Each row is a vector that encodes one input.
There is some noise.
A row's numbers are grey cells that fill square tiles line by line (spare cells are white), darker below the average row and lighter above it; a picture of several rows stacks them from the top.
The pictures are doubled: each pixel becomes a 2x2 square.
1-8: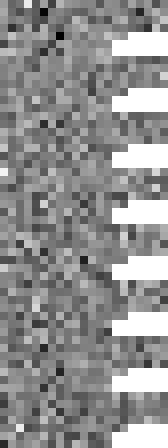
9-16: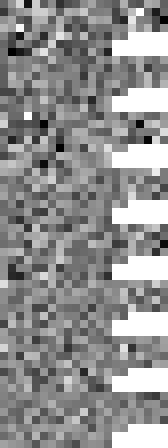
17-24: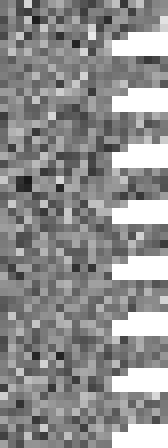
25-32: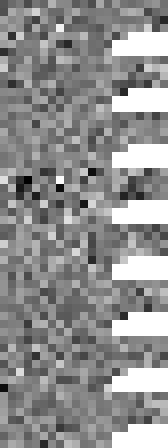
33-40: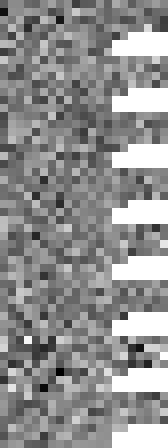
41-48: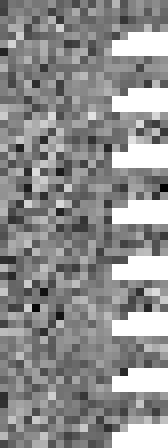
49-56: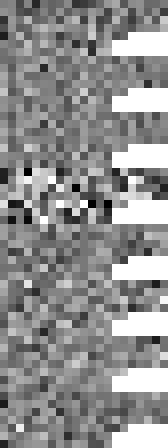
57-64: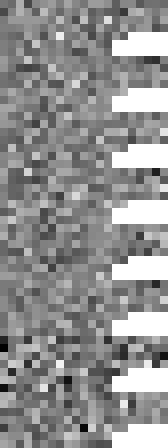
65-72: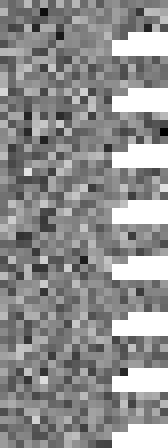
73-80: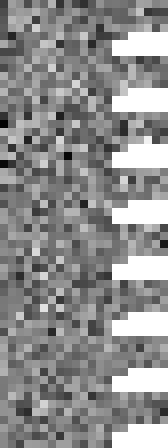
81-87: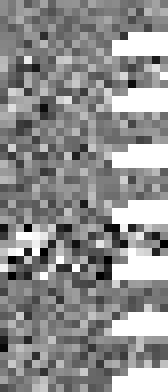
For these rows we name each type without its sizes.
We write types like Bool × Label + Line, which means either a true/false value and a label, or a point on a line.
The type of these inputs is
Bool × Bool × Bool + Line + Tree.
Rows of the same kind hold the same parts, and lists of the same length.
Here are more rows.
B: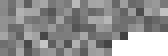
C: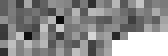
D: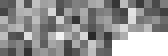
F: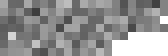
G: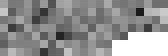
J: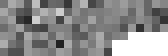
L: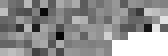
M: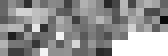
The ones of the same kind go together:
B, D, F, G, L
C
J, M

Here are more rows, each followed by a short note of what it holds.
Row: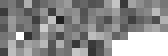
a point on a line
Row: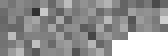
three true/false values
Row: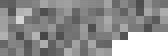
three true/false values
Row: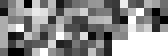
a node of a tree
